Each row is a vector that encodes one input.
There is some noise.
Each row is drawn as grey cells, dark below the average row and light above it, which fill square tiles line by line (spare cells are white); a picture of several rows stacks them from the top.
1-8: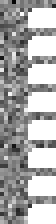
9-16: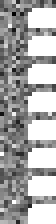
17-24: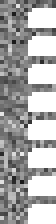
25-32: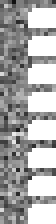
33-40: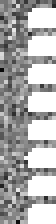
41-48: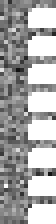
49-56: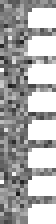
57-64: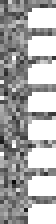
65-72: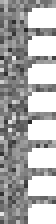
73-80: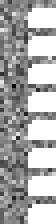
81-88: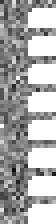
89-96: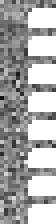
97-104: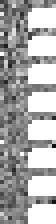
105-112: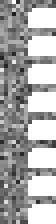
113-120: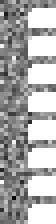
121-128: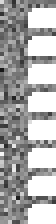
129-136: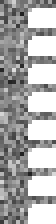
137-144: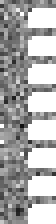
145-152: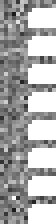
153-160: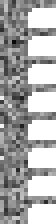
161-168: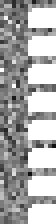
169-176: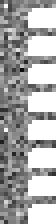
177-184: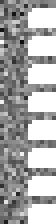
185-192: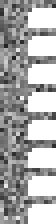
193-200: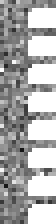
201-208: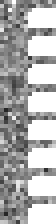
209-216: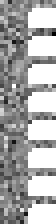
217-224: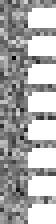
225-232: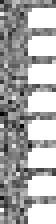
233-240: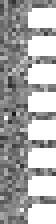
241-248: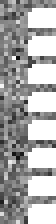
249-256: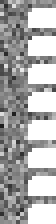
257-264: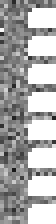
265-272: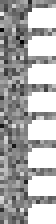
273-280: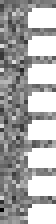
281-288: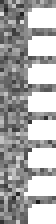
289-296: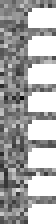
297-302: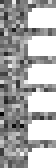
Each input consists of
either one of 6 labels, or two labels (each one of 8).
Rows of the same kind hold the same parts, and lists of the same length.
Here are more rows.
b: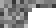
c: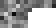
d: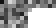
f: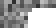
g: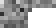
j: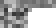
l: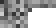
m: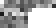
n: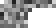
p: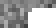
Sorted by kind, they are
b, f, g, m, n, p
c, d, j, l

